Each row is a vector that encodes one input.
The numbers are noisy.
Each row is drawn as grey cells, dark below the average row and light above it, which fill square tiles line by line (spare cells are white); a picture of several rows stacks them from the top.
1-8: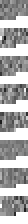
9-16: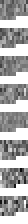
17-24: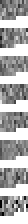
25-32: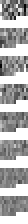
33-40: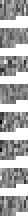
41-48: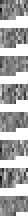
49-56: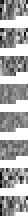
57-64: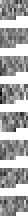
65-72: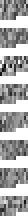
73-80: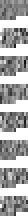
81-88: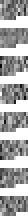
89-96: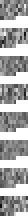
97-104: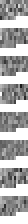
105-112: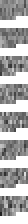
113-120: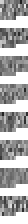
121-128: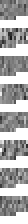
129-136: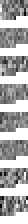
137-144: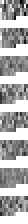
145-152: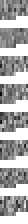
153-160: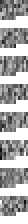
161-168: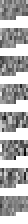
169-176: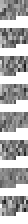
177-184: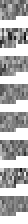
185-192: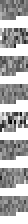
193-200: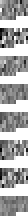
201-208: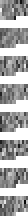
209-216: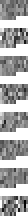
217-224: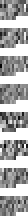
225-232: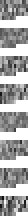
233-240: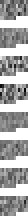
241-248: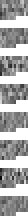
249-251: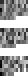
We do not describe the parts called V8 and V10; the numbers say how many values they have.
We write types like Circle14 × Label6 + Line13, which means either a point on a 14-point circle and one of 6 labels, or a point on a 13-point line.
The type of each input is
(Bool × V8 + Circle6) × V10.
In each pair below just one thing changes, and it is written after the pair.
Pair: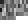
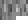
the value of V8
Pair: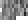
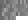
the value of V10
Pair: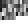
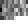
the value of V10
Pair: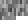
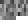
the value of V8
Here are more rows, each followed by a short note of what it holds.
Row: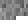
a true/false value, a value of V8 and a value of V10
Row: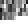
a true/false value, a value of V8 and a value of V10
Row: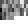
a point on a 6-point circle and a value of V10
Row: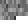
a point on a 6-point circle and a value of V10
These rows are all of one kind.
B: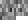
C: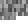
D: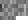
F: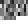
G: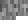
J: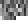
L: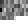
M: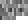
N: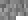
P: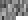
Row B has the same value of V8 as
F, G and J.
